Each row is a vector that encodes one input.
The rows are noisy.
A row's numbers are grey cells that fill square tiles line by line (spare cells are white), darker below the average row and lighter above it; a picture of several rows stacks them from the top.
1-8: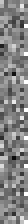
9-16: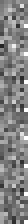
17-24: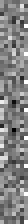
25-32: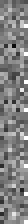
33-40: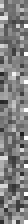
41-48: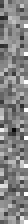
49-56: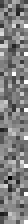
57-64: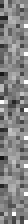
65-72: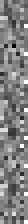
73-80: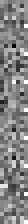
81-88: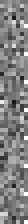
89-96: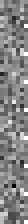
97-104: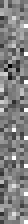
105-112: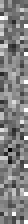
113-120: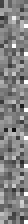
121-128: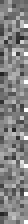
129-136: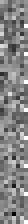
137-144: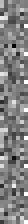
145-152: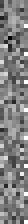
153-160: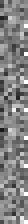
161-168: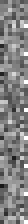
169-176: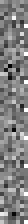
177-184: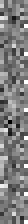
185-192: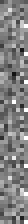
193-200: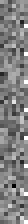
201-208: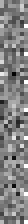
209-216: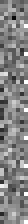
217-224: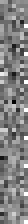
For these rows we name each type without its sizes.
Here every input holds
a true/false value, together with a list of points on a circle.
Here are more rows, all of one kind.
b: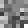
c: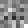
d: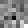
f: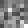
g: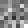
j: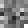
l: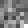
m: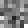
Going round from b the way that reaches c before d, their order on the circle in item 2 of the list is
b, c, f, g, m, l, d, j.
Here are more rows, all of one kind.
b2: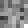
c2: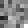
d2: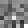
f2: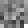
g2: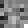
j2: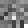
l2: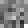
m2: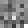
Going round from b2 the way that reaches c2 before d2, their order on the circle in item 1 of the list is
b2, f2, l2, c2, g2, j2, d2, m2.
